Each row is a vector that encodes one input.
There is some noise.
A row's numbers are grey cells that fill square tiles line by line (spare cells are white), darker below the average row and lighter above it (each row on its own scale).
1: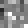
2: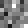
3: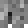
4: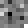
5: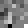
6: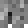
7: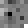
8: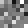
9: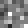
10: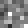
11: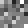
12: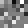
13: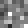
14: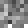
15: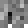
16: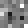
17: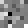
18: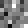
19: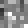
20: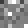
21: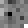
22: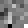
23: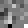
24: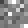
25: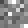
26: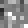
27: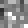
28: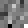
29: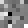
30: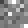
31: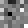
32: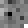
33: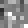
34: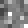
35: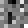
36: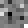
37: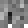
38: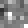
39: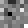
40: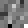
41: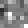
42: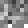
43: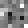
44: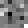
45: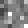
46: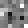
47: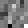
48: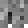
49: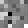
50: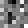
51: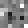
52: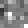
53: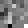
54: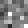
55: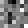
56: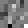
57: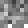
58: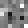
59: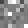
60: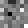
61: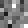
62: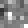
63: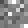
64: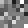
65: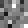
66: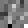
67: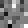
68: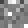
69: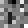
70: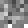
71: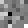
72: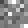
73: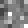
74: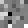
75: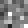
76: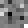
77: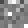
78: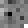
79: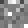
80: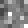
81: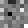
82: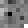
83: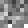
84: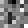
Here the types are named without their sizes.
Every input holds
a point on a circle and a true/false value.
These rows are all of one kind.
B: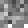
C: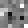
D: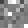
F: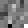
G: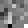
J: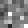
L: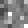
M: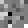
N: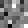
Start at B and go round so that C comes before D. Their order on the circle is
B, L, J, G, F, N, C, D, M.
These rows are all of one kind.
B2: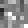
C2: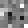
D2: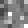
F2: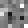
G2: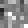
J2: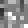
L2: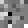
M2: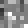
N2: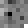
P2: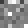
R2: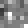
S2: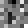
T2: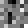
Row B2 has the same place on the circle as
G2, J2, L2 and M2.
